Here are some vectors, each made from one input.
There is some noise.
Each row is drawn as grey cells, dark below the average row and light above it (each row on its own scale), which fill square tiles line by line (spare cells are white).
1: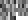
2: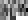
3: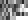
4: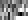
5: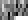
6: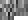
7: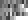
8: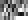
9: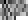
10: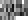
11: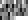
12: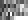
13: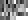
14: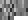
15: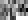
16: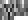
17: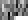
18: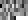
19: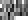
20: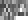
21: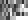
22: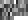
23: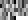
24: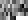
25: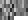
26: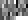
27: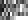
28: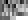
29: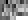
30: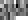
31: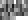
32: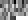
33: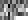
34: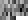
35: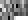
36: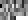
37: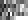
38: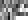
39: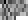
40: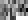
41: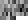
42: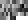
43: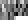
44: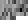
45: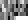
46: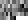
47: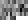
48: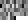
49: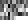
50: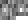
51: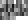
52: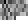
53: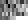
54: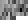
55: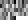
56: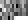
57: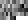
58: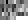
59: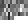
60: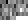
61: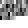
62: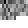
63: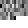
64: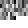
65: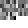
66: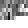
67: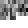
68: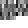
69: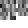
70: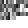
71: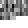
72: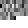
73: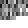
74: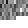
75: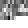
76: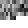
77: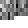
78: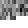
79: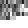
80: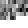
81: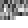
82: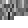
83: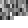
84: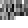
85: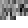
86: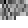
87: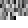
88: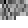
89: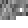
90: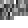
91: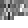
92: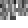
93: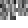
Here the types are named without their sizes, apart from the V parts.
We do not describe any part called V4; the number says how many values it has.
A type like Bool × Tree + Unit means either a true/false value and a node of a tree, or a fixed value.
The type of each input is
List(Bool × V4).
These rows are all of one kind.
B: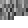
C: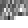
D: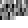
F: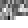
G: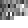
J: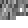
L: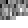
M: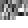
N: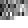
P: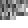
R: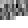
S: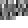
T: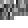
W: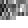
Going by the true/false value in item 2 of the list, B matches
C, F, J and M.
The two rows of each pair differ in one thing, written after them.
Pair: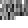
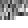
the true/false value in item 1 of the list
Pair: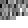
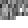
the true/false value in item 2 of the list
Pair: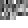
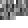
the true/false value in item 1 of the list
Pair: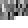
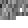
the true/false value in item 1 of the list
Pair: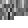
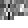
the true/false value in item 1 of the list
